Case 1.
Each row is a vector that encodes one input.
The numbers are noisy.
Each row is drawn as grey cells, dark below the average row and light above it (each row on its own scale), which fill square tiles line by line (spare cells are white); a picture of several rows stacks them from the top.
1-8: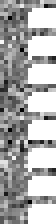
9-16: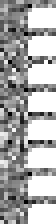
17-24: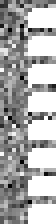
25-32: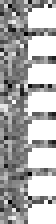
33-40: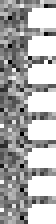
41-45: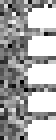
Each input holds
one of 8 labels.
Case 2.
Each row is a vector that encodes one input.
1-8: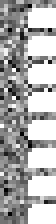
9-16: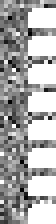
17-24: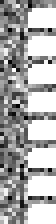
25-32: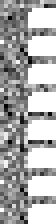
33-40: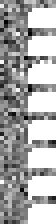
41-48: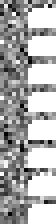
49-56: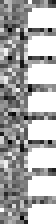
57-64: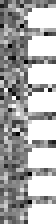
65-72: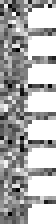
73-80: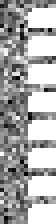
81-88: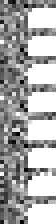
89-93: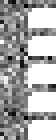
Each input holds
one of 12 labels.
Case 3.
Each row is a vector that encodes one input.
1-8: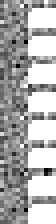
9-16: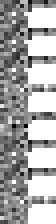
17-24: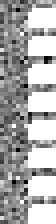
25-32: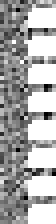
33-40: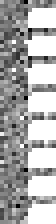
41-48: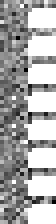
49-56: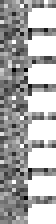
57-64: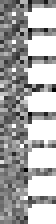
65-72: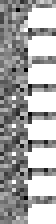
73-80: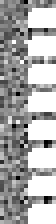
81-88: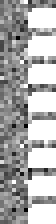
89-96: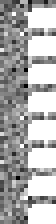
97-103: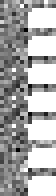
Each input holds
either a fixed value, or three true/false values.
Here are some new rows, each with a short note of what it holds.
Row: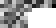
a fixed value
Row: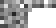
three true/false values
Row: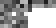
three true/false values
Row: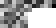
a fixed value
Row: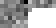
three true/false values
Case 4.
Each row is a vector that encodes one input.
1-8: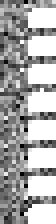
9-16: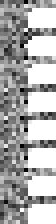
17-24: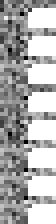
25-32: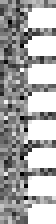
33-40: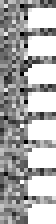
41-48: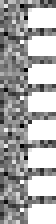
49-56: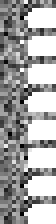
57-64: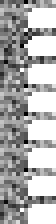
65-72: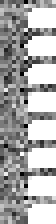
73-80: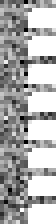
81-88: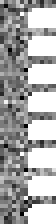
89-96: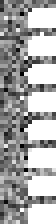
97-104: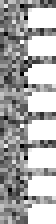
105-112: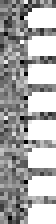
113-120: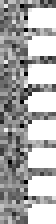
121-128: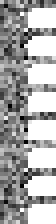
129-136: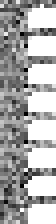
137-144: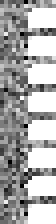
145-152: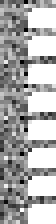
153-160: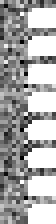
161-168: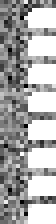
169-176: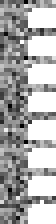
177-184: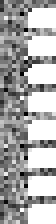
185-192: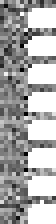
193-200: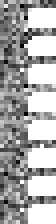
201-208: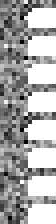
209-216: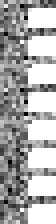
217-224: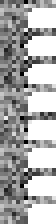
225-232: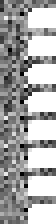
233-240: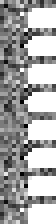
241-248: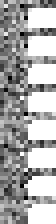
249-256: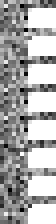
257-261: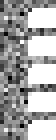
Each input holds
one of 8 labels.
